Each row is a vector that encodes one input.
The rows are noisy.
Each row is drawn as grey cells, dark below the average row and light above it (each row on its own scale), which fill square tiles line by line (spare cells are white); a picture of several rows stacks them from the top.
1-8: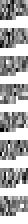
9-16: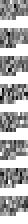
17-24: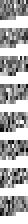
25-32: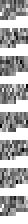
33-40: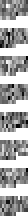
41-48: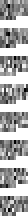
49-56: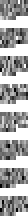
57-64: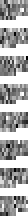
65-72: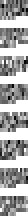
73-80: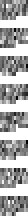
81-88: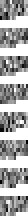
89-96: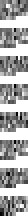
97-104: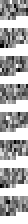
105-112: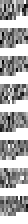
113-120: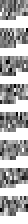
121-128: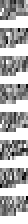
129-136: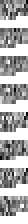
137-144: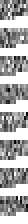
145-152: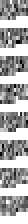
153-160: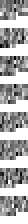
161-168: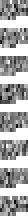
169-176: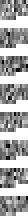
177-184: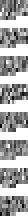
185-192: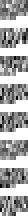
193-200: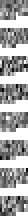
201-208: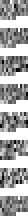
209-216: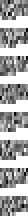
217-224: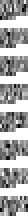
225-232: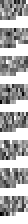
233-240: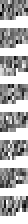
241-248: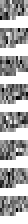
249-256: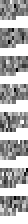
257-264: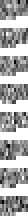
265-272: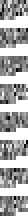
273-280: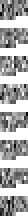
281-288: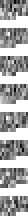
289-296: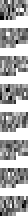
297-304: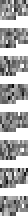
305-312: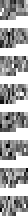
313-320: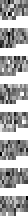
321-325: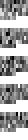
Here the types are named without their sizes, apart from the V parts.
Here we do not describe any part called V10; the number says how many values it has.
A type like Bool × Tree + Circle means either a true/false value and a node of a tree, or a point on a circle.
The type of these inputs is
Bool × Bool × Bool × (Line + V10).
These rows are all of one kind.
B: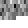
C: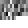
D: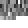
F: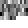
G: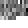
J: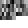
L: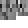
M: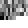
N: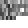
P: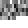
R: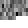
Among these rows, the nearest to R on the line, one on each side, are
J and N.
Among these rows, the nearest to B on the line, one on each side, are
M and P.
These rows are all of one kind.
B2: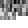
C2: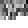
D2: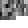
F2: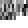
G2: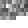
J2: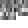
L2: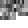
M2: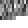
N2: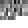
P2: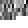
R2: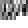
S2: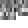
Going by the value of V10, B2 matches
J2, L2 and S2.
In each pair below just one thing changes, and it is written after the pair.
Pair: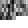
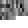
the place on the line
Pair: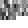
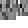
the place on the line
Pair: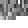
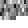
the place on the line
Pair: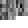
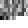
the place on the line
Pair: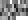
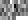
one of the three true/false values
